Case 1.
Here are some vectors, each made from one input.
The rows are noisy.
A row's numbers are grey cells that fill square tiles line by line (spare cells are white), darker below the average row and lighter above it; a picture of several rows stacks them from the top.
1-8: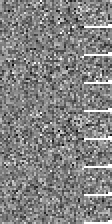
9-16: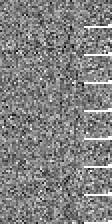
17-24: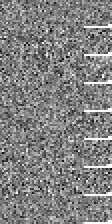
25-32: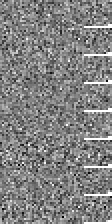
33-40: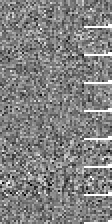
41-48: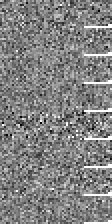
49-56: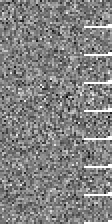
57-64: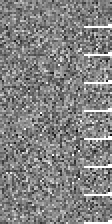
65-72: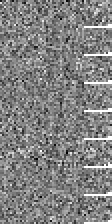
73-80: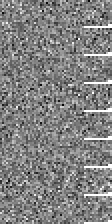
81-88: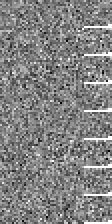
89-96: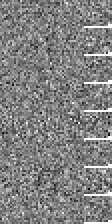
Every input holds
a point on a 9-point line.
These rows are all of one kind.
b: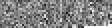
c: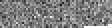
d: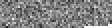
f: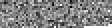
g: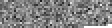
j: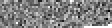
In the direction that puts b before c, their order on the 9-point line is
b, f, d, c, g, j.
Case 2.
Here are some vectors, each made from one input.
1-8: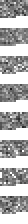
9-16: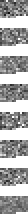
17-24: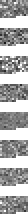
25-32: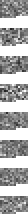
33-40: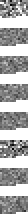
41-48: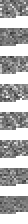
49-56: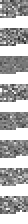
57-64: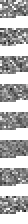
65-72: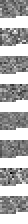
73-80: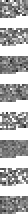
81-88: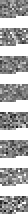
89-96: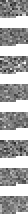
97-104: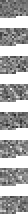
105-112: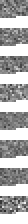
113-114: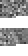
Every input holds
a point on a 4-point line.
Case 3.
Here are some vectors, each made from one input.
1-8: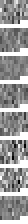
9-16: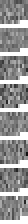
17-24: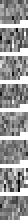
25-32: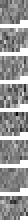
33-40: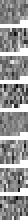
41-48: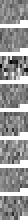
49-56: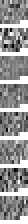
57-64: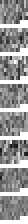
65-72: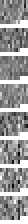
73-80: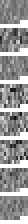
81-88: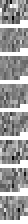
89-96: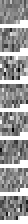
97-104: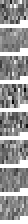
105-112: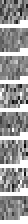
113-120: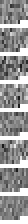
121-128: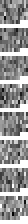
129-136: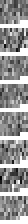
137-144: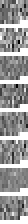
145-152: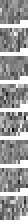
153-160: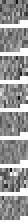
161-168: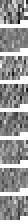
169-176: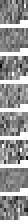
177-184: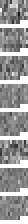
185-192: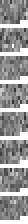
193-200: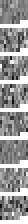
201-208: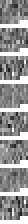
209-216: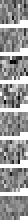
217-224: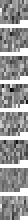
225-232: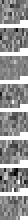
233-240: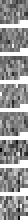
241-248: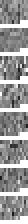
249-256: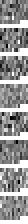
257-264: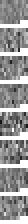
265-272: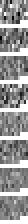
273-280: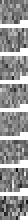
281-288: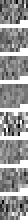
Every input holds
a point on a 12-point line.
